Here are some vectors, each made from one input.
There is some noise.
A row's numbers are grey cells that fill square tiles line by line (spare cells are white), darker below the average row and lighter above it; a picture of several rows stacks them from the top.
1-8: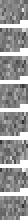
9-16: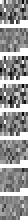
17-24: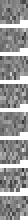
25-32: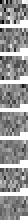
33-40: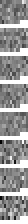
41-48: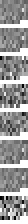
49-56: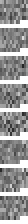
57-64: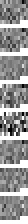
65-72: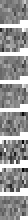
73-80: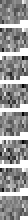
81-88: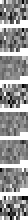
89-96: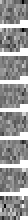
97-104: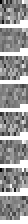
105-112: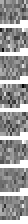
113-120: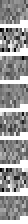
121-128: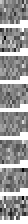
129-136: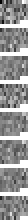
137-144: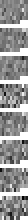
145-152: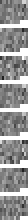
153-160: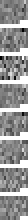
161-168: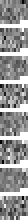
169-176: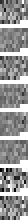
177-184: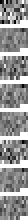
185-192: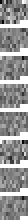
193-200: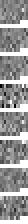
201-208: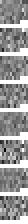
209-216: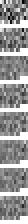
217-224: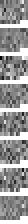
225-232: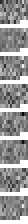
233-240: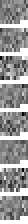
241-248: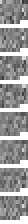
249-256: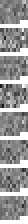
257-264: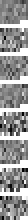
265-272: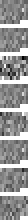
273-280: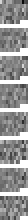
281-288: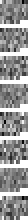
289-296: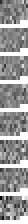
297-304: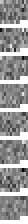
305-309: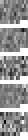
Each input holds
either a point on an 11-point line, or a point on an 18-point line.
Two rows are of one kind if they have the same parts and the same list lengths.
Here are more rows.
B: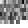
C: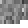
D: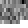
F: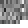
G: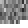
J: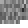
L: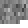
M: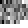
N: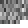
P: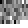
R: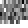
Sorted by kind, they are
B, G, J, L, M, R
C, D, F, N, P

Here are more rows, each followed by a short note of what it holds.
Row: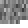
a point on an 11-point line
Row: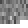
a point on an 18-point line
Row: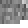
a point on an 11-point line
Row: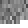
a point on an 18-point line
